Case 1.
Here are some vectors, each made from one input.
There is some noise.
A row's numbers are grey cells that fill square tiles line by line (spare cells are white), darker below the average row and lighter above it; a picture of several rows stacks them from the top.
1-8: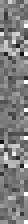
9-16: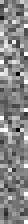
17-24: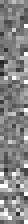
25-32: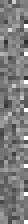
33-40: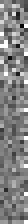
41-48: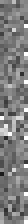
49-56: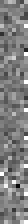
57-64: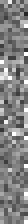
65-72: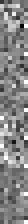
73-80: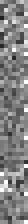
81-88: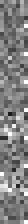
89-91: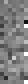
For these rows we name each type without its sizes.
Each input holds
either a fixed value, or two labels, or four true/false values.
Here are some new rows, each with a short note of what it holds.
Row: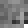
four true/false values
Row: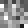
two labels
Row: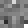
four true/false values
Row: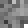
four true/false values
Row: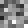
a fixed value
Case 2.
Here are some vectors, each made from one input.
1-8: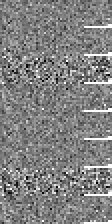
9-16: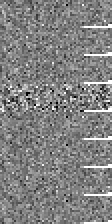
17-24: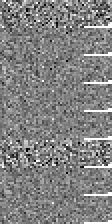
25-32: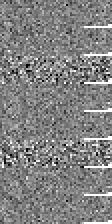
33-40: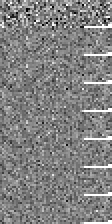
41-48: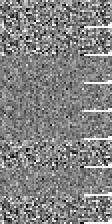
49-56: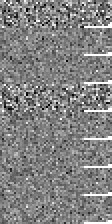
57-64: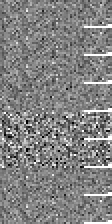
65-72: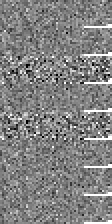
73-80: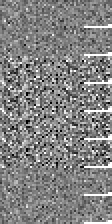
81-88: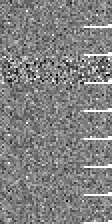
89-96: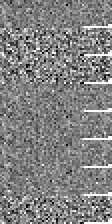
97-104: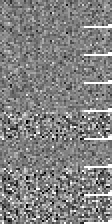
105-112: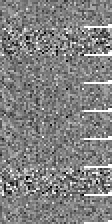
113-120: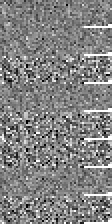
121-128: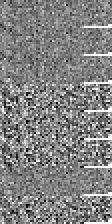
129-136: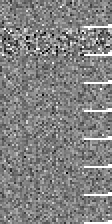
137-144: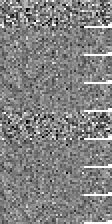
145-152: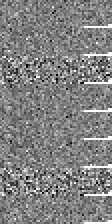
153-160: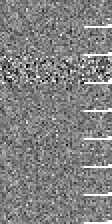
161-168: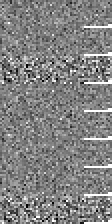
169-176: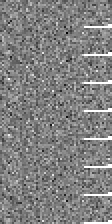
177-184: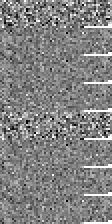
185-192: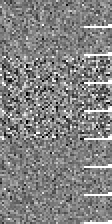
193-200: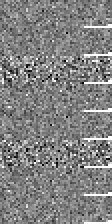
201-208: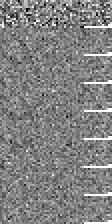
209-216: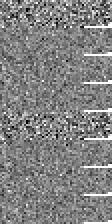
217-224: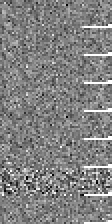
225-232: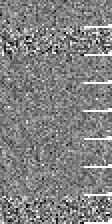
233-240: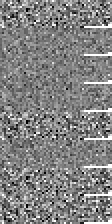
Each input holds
either a point on a 3-point line and a point on a 4-point line, or a point on a 10-point line and a true/false value.
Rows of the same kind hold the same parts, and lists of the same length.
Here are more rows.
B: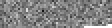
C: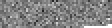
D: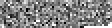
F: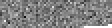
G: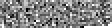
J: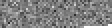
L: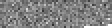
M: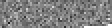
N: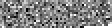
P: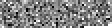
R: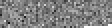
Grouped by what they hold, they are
B, C, F, J, L, M, R
D, G, N, P

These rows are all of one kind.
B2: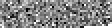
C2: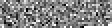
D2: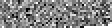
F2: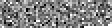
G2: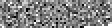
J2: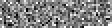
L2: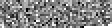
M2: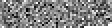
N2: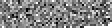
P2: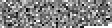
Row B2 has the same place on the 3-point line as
D2, L2 and N2.
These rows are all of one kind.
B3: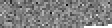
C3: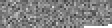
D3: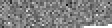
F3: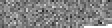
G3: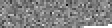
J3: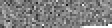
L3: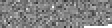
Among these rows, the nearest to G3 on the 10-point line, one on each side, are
B3 and D3.
